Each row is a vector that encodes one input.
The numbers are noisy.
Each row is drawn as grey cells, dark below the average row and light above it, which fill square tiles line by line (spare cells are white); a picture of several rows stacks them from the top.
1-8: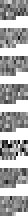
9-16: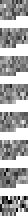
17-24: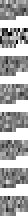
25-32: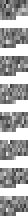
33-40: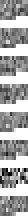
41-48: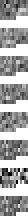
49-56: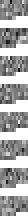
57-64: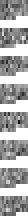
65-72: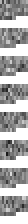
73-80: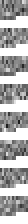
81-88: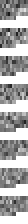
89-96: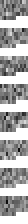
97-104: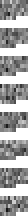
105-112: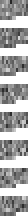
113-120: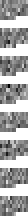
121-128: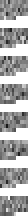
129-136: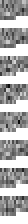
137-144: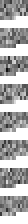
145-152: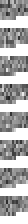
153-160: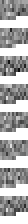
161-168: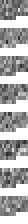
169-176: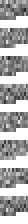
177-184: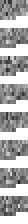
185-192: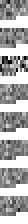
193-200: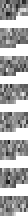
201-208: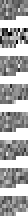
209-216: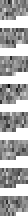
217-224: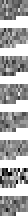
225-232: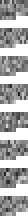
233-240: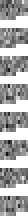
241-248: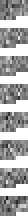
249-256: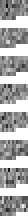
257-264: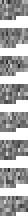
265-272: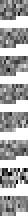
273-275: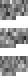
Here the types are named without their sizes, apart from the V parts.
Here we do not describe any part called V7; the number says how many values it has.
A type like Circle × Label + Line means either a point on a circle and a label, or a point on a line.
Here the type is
List(Bool × V7).
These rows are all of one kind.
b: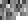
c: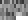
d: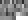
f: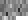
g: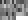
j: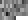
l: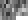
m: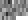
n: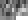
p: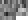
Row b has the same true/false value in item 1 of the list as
f and m.
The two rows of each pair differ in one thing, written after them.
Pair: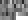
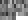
the true/false value in item 2 of the list
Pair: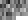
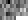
the value of V7 in item 2 of the list
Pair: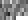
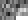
the value of V7 in item 1 of the list
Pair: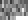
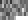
the true/false value in item 2 of the list
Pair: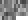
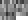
the value of V7 in item 1 of the list
